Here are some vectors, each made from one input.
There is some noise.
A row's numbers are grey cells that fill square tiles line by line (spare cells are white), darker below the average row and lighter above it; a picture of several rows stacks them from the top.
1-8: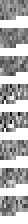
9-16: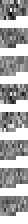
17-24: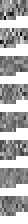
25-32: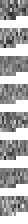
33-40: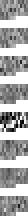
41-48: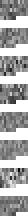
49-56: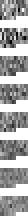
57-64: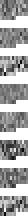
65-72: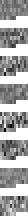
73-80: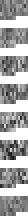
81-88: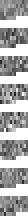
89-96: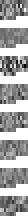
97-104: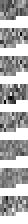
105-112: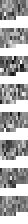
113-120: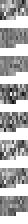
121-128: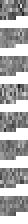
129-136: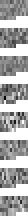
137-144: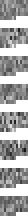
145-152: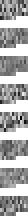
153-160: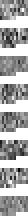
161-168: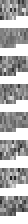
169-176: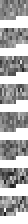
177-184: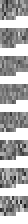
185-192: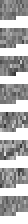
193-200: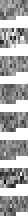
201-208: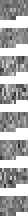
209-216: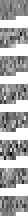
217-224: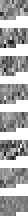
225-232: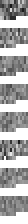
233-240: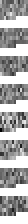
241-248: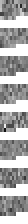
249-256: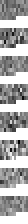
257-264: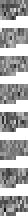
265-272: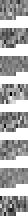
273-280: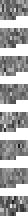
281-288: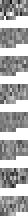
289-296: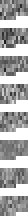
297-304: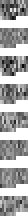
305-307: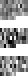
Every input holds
a point on a 10-point circle and a node of a 9-node tree.
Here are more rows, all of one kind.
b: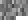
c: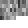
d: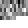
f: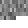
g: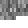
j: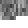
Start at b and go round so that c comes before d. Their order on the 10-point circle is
b, c, d, f, g, j.
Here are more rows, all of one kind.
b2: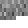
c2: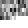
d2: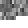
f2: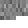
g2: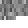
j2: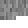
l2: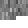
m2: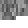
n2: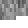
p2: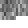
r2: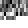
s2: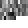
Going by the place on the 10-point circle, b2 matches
d2, j2, m2 and p2.
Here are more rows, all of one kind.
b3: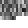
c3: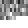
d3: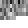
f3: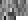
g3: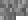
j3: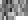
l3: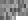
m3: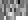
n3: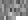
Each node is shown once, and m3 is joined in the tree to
b3, f3, g3 and n3.
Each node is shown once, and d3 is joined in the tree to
f3.
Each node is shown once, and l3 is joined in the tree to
b3.
